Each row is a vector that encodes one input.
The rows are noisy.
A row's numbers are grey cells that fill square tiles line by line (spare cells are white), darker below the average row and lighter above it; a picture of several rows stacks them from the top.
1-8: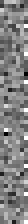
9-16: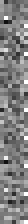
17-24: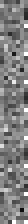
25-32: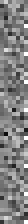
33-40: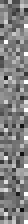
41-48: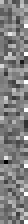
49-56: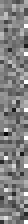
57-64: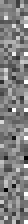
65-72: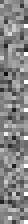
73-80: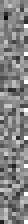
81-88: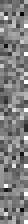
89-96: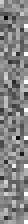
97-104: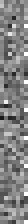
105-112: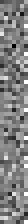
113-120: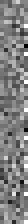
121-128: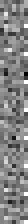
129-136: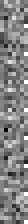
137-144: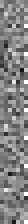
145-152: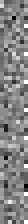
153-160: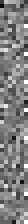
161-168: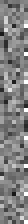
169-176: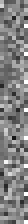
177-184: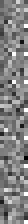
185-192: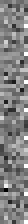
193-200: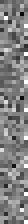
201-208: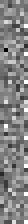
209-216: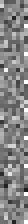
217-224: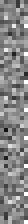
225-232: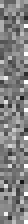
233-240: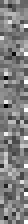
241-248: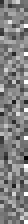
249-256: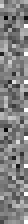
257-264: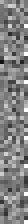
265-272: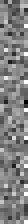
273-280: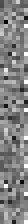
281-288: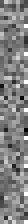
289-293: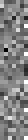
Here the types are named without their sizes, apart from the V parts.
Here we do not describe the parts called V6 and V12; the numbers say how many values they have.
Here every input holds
a value of V12, together with either a point on a circle and a true/false value, or a point on a line and a value of V6.
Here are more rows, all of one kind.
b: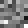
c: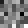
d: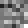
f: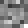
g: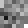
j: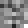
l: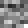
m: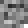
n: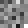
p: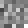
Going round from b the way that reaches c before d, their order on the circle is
b, g, m, l, c, d, j, n, f, p.
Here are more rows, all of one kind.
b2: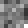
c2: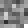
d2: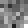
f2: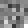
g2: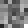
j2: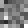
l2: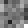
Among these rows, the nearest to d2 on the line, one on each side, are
g2 and l2.
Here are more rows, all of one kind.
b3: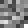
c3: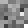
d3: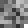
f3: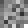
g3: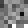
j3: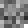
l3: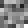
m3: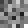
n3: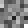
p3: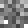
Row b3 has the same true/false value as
f3, g3 and l3.
